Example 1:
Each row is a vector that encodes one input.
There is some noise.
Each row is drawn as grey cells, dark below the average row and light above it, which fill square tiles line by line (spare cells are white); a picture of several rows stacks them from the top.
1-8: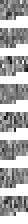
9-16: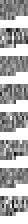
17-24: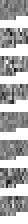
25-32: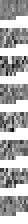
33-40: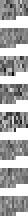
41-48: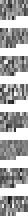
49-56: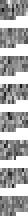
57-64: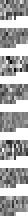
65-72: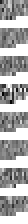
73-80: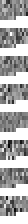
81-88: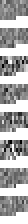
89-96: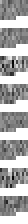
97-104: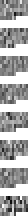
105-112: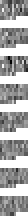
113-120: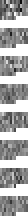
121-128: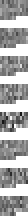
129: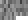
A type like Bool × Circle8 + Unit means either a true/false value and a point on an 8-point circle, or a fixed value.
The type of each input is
Circle9 + Circle11 × Line8.
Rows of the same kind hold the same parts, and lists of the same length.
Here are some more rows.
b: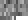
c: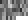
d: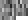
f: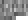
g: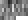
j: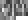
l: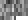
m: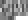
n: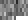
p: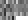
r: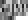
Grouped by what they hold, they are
b, f, g, l, m, n, r
c, d, j, p

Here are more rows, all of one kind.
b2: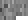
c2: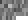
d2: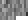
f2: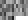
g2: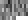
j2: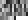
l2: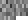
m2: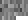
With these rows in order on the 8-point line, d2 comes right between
j2 and l2.
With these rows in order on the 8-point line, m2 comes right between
c2 and l2.
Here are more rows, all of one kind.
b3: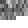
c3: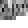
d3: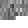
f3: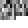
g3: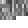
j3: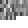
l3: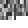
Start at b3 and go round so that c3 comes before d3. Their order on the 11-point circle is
b3, c3, d3, f3, l3, g3, j3.
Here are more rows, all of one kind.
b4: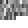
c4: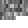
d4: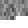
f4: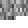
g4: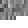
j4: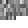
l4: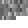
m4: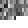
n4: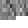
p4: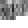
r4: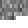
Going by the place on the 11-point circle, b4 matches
f4, j4 and r4.
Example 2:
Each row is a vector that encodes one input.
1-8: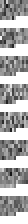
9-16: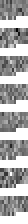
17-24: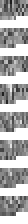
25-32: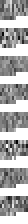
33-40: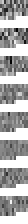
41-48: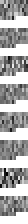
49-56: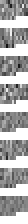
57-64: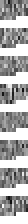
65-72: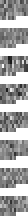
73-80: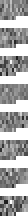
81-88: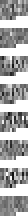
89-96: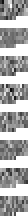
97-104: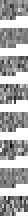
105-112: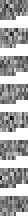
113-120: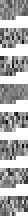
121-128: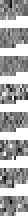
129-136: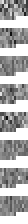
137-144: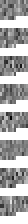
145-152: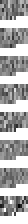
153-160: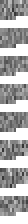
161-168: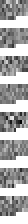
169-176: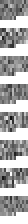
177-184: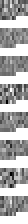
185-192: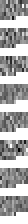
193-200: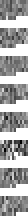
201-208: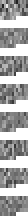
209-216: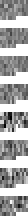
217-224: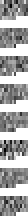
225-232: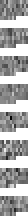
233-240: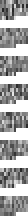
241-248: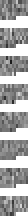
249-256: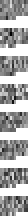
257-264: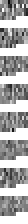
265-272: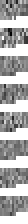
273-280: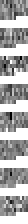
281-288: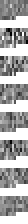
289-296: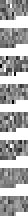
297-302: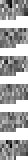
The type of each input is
Circle9 × Line11 + Line8 × Line10.
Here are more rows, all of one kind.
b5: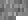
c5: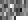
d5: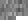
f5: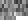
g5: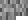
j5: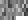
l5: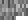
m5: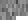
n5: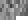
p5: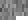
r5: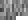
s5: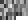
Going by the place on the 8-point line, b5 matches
d5, f5, g5 and n5.
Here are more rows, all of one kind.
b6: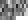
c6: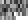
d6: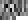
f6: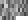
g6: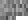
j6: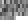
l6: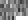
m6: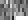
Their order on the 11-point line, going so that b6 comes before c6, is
g6, d6, f6, l6, m6, j6, b6, c6.
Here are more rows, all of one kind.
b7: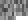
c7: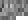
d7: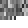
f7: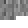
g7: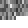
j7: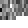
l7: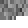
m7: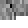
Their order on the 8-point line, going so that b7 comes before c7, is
b7, c7, l7, f7, j7, d7, g7, m7.
